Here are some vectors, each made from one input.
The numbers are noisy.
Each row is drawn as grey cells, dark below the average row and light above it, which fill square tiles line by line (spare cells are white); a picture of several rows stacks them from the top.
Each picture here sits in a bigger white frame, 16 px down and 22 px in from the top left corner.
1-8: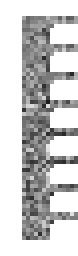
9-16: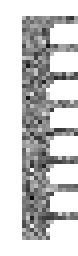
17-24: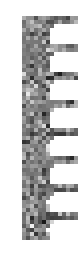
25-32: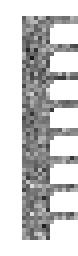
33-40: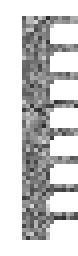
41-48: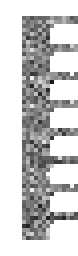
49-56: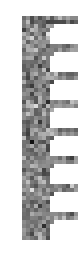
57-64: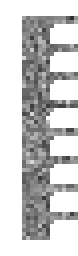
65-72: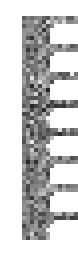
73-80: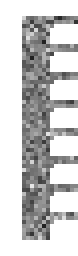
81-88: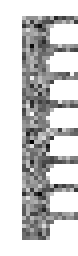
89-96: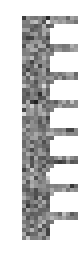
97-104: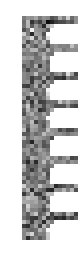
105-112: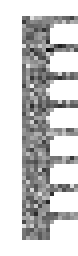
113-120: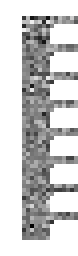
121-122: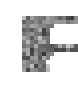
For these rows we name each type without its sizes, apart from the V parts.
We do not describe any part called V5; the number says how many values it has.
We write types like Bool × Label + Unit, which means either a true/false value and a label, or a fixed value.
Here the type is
List(Line) + V5 × V5 × V5.
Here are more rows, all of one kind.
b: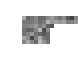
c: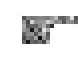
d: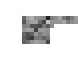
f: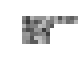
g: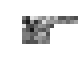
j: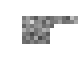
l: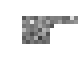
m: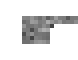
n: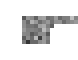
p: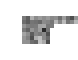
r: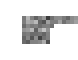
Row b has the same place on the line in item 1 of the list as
f, g and p.
